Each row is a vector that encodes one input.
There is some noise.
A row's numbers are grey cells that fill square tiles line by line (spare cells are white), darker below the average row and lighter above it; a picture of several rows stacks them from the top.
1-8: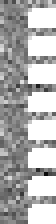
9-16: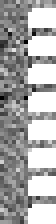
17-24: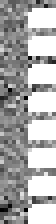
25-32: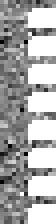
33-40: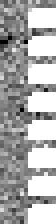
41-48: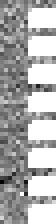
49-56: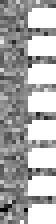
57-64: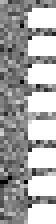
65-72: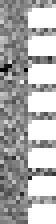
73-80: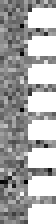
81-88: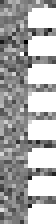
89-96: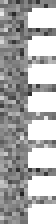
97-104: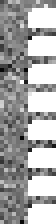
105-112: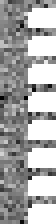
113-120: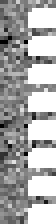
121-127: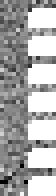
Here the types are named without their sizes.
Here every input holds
two labels, together with either a point on a line, or four true/false values.
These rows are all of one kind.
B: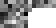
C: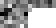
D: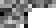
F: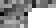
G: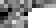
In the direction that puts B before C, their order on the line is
B, G, F, D, C.
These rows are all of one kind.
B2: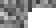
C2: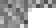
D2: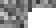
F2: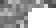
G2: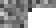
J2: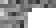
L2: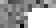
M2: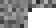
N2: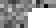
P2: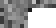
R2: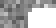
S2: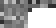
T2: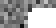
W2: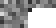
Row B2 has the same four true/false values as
D2, G2 and W2.
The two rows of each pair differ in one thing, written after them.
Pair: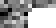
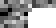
one of the two labels
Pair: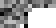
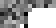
one of the two labels
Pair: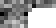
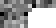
one of the two labels
